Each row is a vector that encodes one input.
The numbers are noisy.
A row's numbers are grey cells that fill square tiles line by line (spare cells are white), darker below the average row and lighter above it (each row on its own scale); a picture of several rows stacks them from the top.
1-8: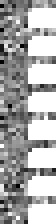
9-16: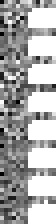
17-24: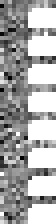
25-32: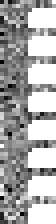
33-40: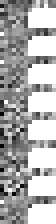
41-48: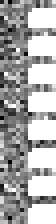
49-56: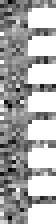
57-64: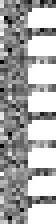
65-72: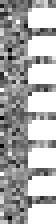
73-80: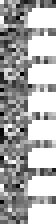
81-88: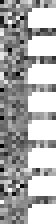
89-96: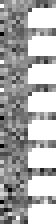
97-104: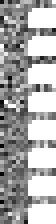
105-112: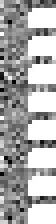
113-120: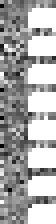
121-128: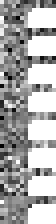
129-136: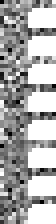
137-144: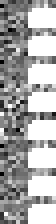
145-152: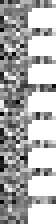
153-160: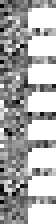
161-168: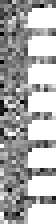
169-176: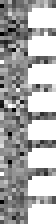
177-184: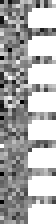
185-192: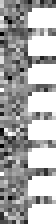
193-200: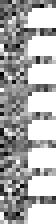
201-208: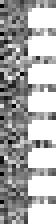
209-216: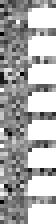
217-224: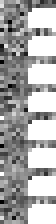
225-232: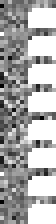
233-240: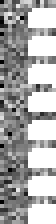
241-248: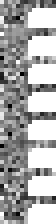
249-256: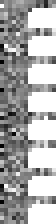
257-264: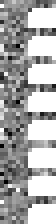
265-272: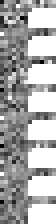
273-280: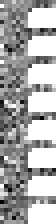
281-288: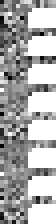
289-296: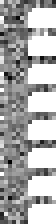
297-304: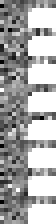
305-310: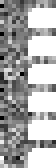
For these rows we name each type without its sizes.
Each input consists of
a list of points on a line.
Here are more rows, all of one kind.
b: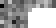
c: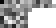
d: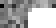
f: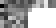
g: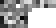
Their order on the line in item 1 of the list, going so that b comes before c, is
b, f, d, g, c.
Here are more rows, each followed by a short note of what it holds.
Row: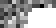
the empty list
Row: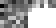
a list of two items
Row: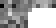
a list of two items
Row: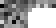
a list of two items
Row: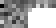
a list of two items
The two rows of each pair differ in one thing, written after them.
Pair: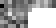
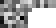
the place on the line in item 1 of the list
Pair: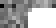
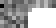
the place on the line in item 1 of the list
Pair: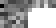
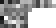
the place on the line in item 1 of the list
